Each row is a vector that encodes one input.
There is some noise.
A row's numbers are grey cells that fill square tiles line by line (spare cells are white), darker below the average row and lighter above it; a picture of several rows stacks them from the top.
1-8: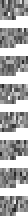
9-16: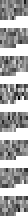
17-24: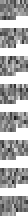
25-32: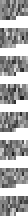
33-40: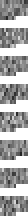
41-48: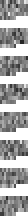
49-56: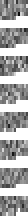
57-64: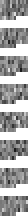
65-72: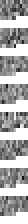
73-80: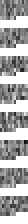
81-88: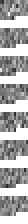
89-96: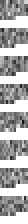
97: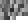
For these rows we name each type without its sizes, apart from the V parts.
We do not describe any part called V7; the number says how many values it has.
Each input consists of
three true/false values, together with either a point on a line, or a value of V7.
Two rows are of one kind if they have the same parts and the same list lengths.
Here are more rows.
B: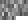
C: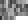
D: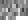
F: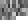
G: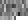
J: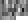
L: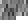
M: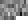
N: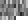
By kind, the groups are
B, F, G, M, N
C, D, J, L

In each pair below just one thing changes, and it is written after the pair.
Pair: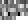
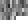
one of the three true/false values
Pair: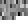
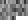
one of the three true/false values
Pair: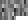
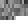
one of the three true/false values
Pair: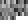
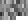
the place on the line
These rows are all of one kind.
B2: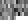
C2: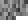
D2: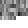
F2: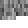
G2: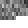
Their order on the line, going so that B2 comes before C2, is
B2, G2, C2, D2, F2.
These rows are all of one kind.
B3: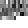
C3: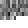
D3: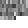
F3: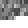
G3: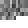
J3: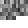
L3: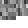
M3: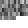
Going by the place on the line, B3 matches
D3 and G3.
